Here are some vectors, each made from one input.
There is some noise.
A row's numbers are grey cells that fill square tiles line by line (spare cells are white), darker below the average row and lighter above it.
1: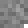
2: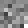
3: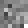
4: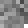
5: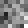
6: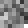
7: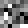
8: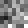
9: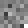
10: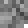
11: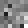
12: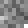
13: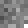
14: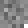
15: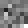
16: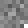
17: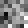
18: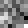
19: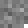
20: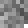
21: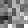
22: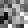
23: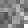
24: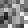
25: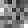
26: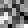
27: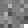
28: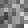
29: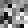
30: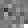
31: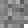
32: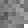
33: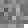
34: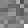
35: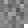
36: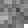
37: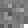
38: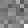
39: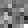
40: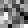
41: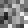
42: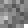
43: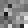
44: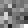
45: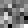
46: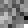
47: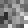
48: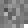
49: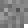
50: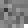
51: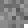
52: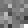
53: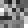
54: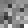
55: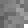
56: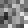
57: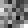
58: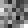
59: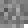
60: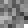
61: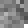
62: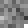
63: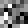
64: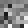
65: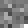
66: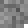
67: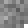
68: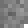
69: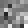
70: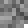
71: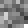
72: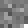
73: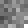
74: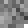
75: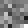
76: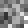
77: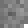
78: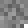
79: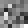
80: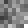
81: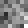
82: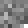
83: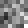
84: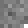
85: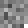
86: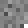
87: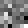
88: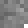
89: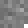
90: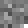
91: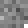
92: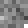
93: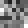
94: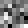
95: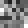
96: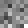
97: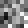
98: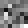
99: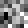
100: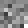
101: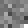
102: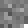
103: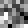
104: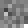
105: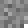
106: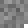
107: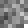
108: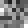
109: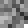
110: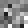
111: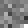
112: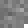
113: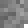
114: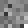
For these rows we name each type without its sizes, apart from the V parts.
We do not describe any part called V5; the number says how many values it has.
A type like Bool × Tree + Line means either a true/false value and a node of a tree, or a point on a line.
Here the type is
List(Bool × V5).
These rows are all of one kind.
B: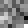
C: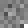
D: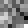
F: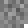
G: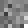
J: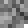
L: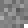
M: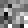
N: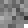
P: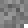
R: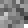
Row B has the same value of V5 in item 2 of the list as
G, L and M.
